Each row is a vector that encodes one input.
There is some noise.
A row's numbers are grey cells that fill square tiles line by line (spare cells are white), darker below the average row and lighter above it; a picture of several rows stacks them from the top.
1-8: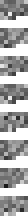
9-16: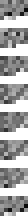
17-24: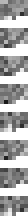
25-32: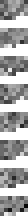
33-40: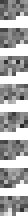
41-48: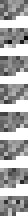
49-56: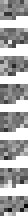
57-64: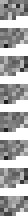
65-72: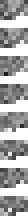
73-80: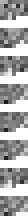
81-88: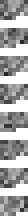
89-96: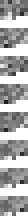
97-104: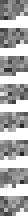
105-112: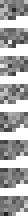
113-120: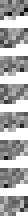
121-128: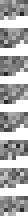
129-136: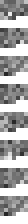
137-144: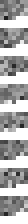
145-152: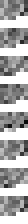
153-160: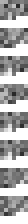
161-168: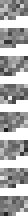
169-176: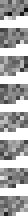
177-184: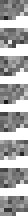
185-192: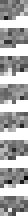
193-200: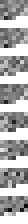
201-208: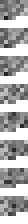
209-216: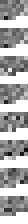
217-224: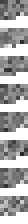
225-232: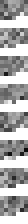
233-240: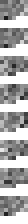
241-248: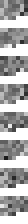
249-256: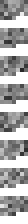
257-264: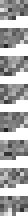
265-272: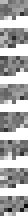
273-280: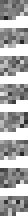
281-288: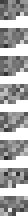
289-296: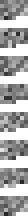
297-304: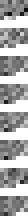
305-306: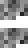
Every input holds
either one of 12 labels, or a point on a 10-point line.
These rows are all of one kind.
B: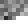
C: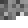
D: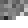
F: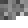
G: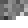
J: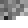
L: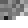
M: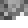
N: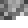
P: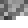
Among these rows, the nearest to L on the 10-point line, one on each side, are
D and J.
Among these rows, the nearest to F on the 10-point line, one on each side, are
C and G.
